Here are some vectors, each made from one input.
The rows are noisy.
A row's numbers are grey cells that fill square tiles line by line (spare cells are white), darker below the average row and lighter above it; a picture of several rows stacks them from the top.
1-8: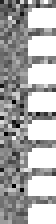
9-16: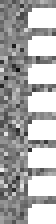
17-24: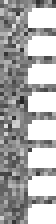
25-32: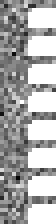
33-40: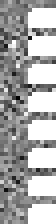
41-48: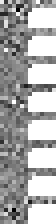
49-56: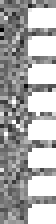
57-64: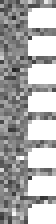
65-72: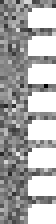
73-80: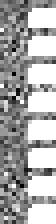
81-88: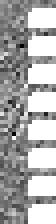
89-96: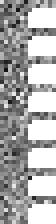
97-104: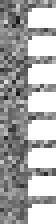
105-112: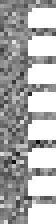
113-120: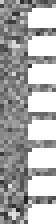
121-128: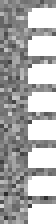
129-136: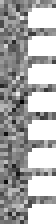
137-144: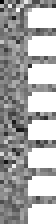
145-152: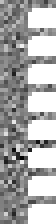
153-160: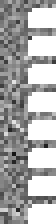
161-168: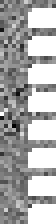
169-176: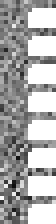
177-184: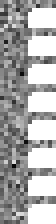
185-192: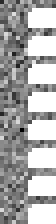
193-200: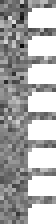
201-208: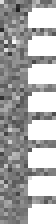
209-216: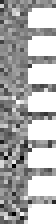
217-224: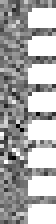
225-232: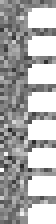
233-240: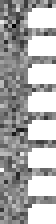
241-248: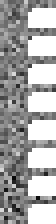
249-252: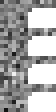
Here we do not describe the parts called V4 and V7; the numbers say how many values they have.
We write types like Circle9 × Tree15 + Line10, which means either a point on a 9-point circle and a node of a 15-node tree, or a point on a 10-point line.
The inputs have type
Label6 × (Label6 × V4 × V7 + Line5).
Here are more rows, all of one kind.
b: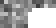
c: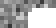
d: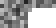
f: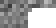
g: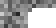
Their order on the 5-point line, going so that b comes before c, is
g, f, b, d, c.
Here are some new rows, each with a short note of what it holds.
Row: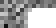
one of 6 labels and a point on a 5-point line
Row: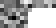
two labels (each one of 6), a value of V4 and a value of V7
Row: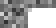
one of 6 labels and a point on a 5-point line
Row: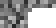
one of 6 labels and a point on a 5-point line
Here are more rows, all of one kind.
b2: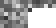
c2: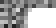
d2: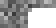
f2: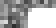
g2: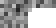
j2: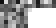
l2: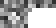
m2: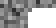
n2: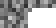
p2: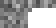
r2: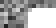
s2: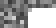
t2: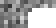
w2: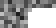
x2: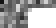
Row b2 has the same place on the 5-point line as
j2, n2, r2 and s2.
